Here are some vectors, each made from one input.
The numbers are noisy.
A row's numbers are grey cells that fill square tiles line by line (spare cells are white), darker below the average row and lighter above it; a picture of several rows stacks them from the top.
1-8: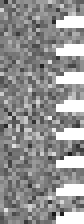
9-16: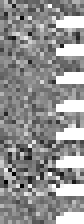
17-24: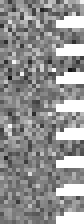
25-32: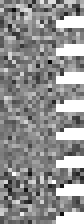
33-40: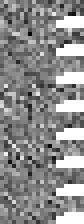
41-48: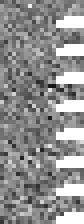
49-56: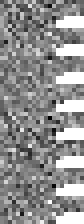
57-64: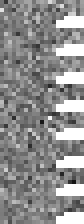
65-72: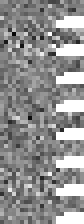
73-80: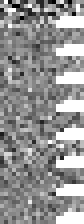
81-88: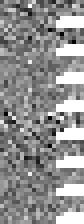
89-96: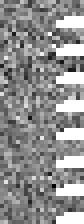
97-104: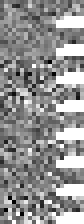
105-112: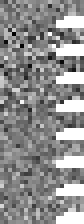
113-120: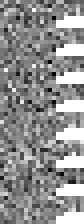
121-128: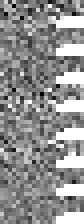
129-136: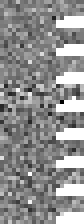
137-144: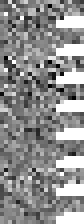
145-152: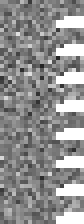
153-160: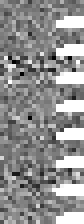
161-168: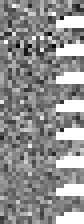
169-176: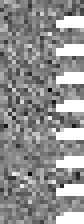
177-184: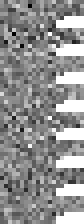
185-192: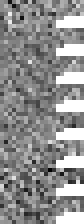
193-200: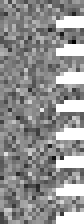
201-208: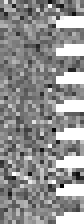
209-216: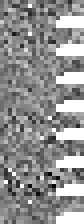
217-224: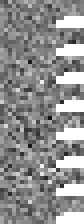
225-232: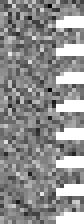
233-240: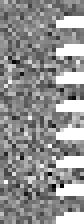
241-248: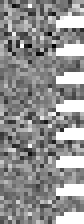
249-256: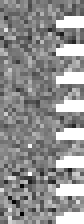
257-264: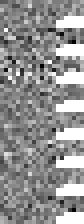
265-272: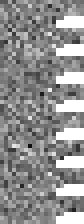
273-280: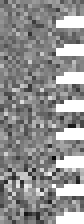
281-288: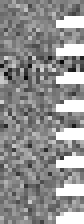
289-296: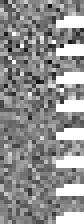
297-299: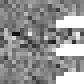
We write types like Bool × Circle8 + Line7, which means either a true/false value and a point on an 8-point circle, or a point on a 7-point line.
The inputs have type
Bool × Bool × Bool + Line10 + List3(Line7).
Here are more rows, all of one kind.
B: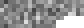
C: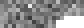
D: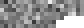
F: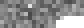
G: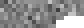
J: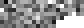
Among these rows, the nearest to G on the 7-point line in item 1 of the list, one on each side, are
B and F.
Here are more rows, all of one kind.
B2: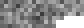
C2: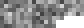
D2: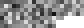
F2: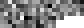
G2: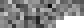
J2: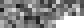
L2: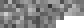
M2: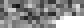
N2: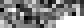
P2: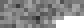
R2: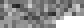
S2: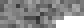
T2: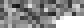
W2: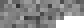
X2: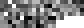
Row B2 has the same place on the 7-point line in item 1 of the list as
M2, N2, S2 and W2.
